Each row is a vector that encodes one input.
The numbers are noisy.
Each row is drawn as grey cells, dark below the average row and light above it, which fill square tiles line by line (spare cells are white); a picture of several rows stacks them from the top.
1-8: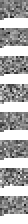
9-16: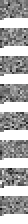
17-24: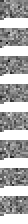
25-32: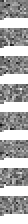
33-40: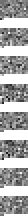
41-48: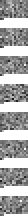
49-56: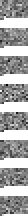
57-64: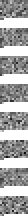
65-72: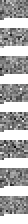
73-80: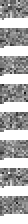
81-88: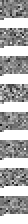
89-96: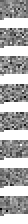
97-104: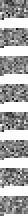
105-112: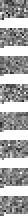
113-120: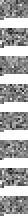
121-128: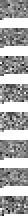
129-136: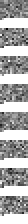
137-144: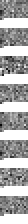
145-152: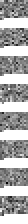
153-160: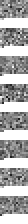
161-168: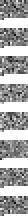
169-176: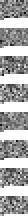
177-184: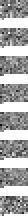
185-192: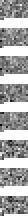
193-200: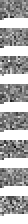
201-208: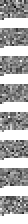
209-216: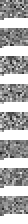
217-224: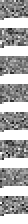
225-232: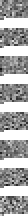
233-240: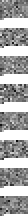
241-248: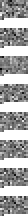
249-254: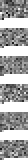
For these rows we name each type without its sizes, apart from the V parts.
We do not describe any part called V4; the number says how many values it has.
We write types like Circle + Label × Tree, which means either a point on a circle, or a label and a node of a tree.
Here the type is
Bool × Bool × Bool + Label + Line × List(V4).
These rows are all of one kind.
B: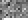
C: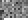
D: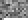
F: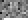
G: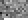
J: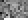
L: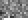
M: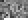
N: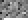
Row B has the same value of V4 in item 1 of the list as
D, F and N.
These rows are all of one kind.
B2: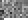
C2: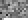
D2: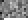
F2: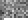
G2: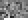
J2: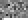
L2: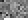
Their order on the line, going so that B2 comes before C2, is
B2, F2, J2, C2, D2, L2, G2.
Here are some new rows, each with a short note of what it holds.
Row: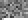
a point on a line, together with a list of one item
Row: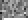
a point on a line, together with a list of one item
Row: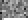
a point on a line, together with a list of one item
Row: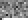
a point on a line, together with a list of one item
